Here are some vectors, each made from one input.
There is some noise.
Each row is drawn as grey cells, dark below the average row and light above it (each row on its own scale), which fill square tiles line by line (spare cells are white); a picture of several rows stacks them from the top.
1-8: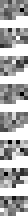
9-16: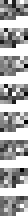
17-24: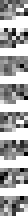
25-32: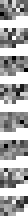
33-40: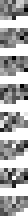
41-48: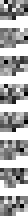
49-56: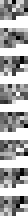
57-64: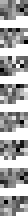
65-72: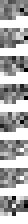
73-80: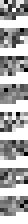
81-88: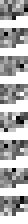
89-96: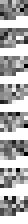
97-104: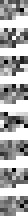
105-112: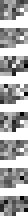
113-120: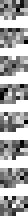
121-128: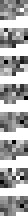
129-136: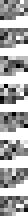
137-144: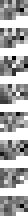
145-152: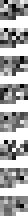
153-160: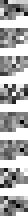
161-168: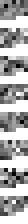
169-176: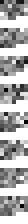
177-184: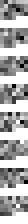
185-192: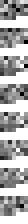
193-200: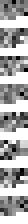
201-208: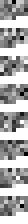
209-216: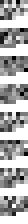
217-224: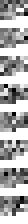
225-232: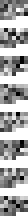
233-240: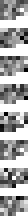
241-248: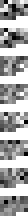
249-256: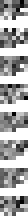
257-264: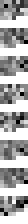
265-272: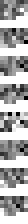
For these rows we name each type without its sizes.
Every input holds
a point on a line, together with either a point on a line, or three true/false values.
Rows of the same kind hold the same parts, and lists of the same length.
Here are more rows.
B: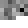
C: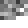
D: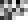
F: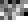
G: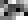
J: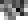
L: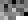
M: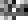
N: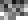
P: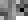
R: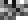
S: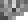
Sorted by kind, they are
B, C, D, F, J, L, N, P, S
G, M, R

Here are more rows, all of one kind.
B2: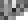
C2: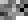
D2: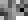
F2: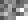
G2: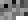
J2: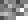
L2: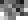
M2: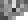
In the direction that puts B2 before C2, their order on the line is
J2, F2, M2, B2, L2, D2, C2, G2.
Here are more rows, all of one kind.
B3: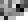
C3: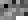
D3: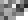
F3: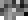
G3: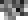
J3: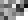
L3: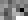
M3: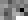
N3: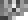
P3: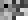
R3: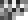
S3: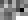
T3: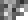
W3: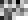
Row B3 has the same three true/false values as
D3, J3 and N3.
